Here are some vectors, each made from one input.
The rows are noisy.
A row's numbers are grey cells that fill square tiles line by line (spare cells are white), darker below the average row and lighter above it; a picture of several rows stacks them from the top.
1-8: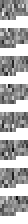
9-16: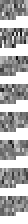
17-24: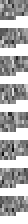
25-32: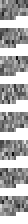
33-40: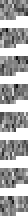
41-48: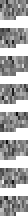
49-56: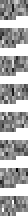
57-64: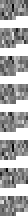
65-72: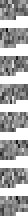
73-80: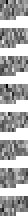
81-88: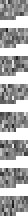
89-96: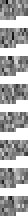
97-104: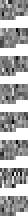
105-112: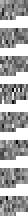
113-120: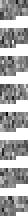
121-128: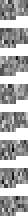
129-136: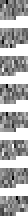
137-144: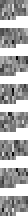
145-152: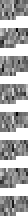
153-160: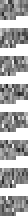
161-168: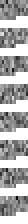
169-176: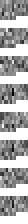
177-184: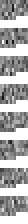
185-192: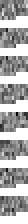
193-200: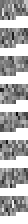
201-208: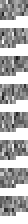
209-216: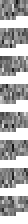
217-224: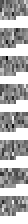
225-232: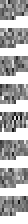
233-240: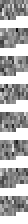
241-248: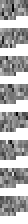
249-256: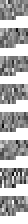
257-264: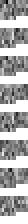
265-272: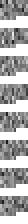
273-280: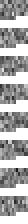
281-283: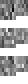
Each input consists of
either a point on a 5-point circle and a true/false value, or a fixed value.
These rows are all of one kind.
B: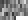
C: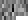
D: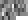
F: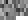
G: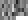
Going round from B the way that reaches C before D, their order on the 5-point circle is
B, C, F, G, D.
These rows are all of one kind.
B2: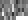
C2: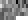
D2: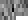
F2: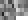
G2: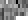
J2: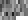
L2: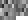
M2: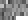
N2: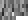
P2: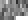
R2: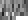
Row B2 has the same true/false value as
J2 and L2.
